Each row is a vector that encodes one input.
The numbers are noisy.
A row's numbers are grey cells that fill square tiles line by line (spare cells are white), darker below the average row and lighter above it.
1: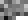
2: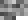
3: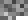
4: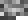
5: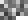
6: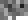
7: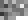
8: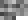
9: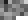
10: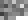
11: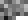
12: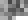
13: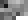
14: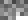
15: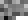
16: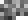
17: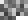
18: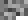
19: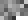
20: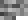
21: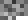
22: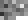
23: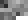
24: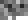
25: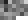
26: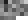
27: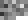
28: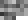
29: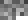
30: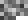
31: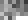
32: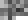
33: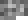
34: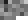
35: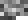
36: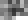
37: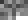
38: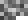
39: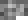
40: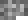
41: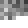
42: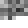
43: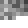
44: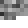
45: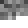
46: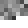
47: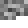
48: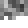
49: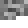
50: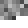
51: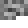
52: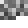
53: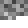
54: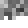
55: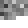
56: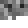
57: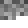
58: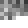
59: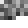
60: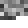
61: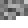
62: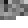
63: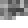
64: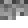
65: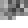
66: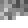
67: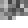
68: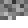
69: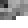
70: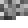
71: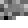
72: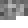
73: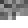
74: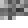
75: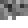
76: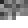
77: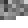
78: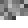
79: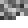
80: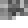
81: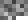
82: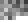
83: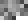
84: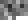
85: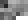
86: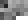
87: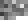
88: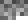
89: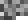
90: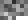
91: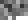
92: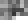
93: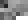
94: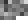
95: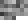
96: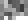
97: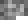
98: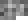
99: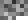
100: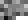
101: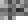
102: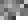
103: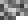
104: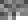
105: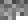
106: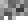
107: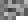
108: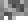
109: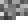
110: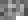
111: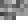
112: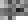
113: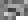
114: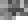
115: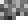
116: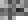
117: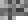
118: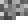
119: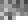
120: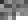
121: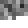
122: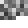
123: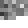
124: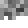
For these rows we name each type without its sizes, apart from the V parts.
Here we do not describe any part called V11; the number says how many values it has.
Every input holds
either a point on a circle and a true/false value, or a value of V11.
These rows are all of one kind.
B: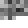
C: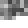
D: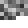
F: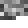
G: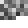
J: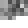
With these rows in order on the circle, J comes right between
C and F.
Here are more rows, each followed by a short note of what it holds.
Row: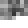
a point on a circle and a true/false value
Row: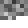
a value of V11
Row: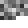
a point on a circle and a true/false value
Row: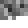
a value of V11
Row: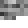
a value of V11
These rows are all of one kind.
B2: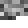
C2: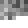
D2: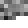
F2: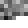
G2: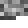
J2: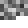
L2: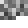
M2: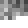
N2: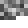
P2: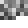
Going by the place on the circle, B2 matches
C2, G2 and M2.
